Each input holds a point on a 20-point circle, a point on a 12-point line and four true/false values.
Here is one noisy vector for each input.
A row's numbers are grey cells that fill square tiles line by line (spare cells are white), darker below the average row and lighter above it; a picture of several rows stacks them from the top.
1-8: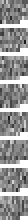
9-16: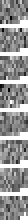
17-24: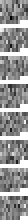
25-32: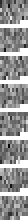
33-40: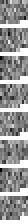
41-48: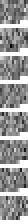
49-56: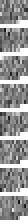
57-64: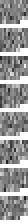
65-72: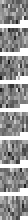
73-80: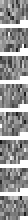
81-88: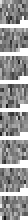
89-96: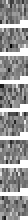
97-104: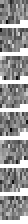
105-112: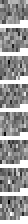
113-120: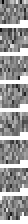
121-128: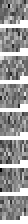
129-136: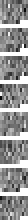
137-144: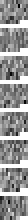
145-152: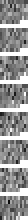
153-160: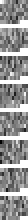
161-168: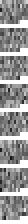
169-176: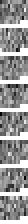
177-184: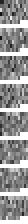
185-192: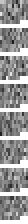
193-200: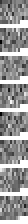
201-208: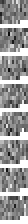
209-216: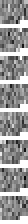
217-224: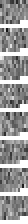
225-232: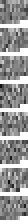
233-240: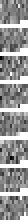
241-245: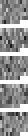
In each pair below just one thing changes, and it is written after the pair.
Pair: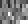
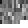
the place on the 12-point line
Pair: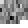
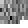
the place on the 20-point circle
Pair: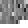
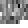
the place on the 20-point circle
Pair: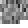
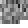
the place on the 12-point line
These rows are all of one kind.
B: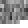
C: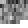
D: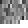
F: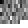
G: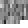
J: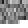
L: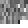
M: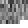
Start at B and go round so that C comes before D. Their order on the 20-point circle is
B, J, F, L, G, C, M, D.
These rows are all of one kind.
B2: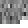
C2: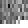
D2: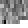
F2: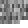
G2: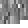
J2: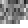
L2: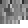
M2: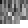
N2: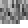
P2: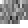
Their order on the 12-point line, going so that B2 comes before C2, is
B2, G2, L2, M2, D2, N2, F2, P2, C2, J2.
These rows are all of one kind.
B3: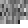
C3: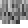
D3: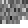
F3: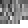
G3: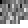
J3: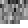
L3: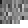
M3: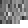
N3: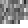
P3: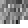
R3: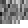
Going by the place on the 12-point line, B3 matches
C3 and R3.
